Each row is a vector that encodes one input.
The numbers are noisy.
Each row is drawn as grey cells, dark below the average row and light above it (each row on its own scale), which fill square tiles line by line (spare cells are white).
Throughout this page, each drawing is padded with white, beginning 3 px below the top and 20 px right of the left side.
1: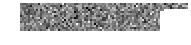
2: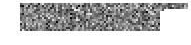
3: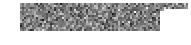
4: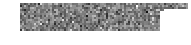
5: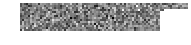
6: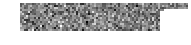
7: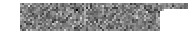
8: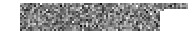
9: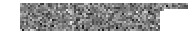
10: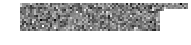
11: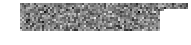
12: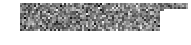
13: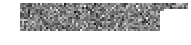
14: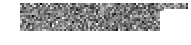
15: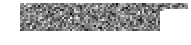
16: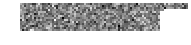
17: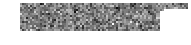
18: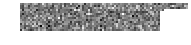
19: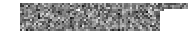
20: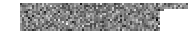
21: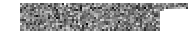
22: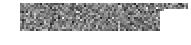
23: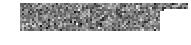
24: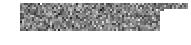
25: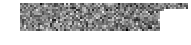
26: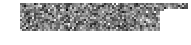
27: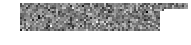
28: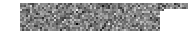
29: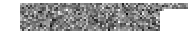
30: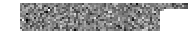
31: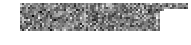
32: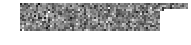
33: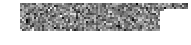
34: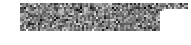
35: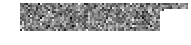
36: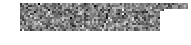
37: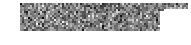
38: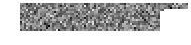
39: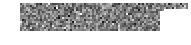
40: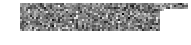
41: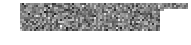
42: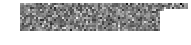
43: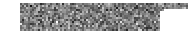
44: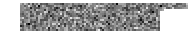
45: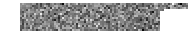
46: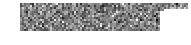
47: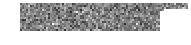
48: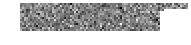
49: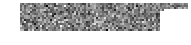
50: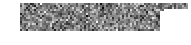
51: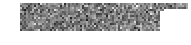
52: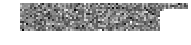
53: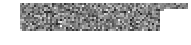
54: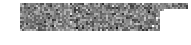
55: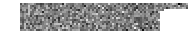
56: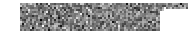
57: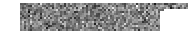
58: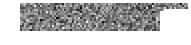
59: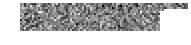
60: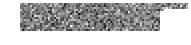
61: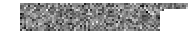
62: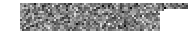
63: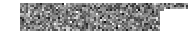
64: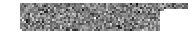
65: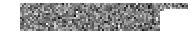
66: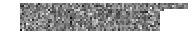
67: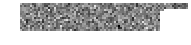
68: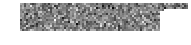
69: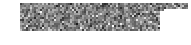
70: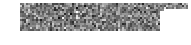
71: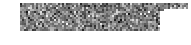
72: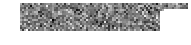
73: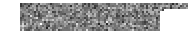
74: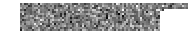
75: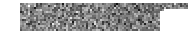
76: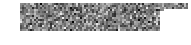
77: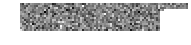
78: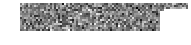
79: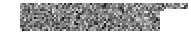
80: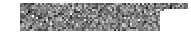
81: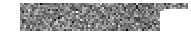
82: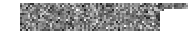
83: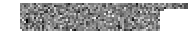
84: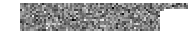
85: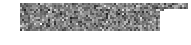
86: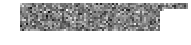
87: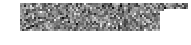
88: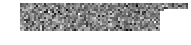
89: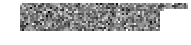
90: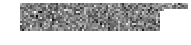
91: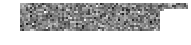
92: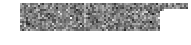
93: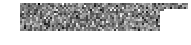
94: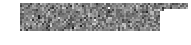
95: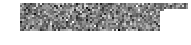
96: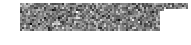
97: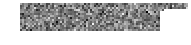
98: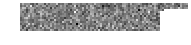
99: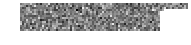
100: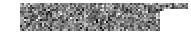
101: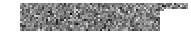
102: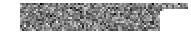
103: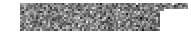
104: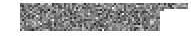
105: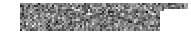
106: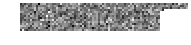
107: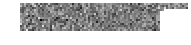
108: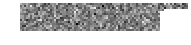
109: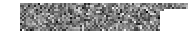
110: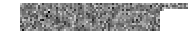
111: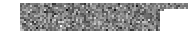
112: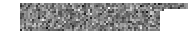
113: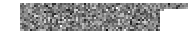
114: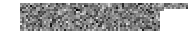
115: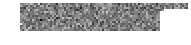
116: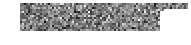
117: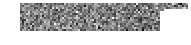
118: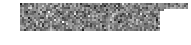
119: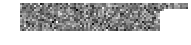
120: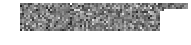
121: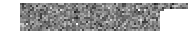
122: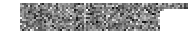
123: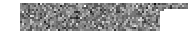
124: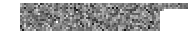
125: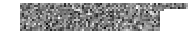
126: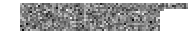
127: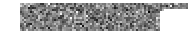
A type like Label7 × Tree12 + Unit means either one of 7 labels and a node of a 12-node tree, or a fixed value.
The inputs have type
Line5 + Line6 + Tree9.
